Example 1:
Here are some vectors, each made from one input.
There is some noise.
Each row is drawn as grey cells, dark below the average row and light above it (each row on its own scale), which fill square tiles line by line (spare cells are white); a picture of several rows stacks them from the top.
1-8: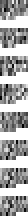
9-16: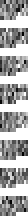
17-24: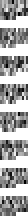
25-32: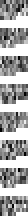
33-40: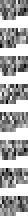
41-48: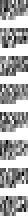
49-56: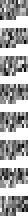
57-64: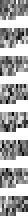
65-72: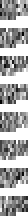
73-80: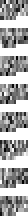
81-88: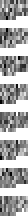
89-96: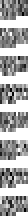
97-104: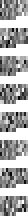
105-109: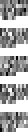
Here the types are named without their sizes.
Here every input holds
four true/false values.
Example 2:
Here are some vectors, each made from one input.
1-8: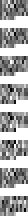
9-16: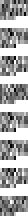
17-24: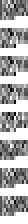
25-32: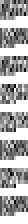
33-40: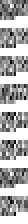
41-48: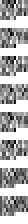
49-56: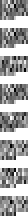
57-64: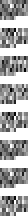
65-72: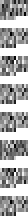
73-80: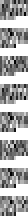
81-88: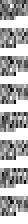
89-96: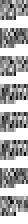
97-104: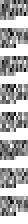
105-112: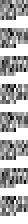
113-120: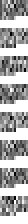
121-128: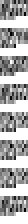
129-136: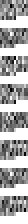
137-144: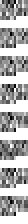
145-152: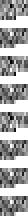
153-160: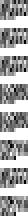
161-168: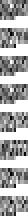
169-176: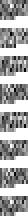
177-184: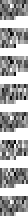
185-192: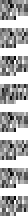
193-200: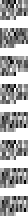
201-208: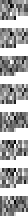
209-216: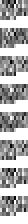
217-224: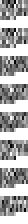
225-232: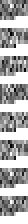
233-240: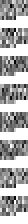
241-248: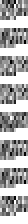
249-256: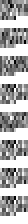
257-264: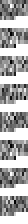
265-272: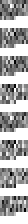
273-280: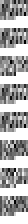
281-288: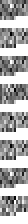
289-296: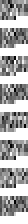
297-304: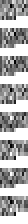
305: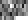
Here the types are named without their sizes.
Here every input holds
a point on a line.
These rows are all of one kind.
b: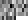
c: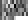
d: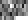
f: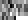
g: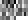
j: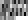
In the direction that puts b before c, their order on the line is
b, f, g, j, d, c.
